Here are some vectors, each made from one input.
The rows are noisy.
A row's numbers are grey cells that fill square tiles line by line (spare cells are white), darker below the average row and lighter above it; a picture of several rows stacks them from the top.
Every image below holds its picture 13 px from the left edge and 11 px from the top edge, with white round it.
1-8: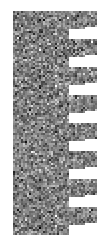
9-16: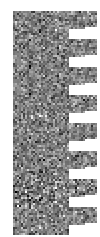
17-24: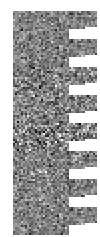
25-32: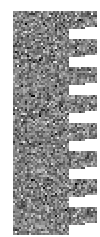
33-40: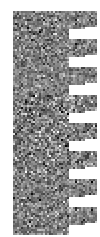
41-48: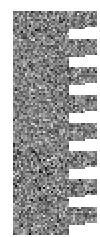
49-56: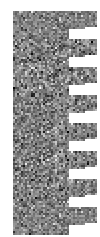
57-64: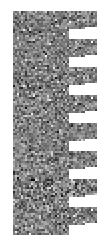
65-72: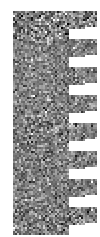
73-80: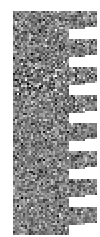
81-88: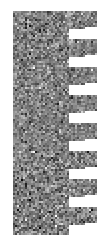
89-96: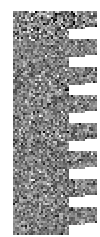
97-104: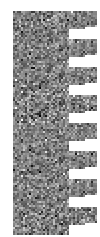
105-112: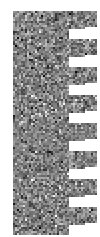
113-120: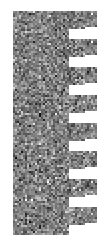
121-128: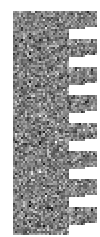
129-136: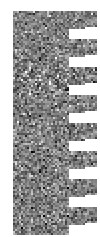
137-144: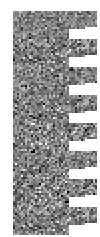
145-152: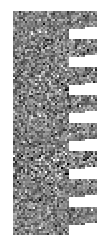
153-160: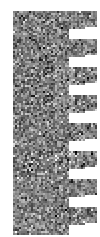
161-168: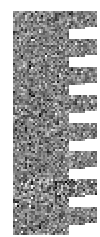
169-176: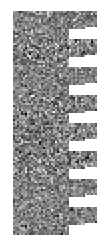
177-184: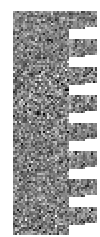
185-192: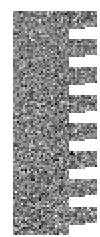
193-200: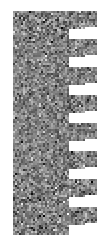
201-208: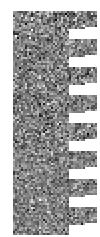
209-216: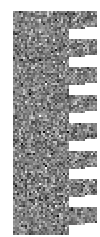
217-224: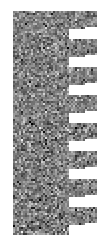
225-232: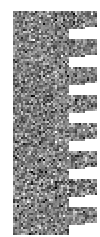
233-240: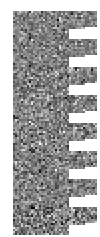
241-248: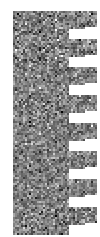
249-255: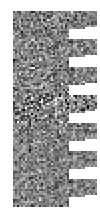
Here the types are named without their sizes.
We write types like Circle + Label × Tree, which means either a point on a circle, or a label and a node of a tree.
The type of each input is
Bool × Circle + List(Line).
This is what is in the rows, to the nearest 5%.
About 45% of them hold a point on a circle and a true/false value. The rest are lists of points on a line.
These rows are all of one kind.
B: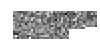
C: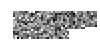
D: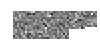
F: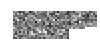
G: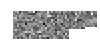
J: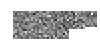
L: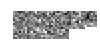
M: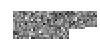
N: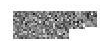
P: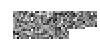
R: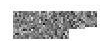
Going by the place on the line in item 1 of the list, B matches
L and P.
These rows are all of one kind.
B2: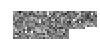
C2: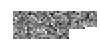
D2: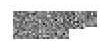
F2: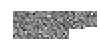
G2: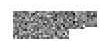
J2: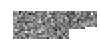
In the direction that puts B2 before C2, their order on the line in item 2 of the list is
F2, B2, J2, D2, G2, C2.
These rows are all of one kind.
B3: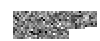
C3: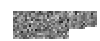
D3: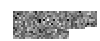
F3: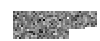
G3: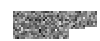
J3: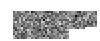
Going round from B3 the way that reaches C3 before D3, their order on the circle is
B3, G3, J3, C3, D3, F3.
